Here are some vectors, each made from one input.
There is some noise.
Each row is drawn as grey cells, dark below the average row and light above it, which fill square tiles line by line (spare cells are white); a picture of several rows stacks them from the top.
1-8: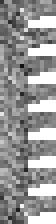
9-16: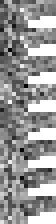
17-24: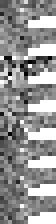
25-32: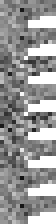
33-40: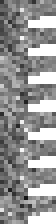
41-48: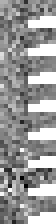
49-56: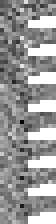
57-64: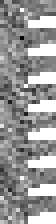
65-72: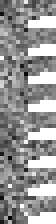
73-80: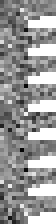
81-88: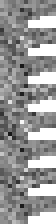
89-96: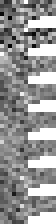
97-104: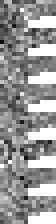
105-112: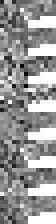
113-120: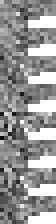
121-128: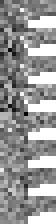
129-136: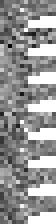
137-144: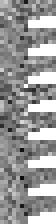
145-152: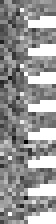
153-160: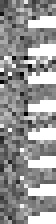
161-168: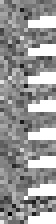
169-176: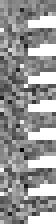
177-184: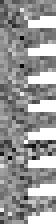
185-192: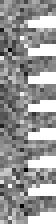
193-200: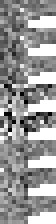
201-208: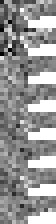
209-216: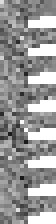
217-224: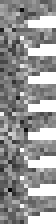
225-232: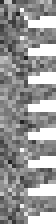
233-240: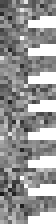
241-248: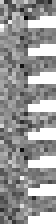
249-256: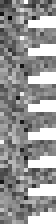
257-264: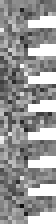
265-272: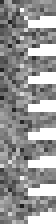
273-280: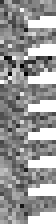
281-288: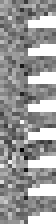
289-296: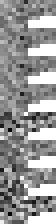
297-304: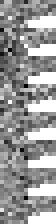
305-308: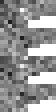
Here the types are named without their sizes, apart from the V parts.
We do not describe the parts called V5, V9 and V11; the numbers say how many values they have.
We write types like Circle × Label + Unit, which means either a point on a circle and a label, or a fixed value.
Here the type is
(Bool × Bool × Bool + Tree) × V5 + Line × V9 × V11.
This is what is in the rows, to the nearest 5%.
About 45% of them hold a point on a line, a value of V9 and a value of V11. The rest hold a value of V5, together with either a node of a tree, or three true/false values.
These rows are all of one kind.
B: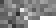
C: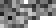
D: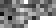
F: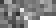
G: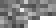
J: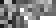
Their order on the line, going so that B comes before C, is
B, C, J, F, D, G.
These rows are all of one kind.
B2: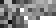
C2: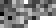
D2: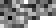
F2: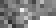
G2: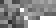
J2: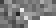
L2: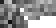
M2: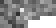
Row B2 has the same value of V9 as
C2 and L2.
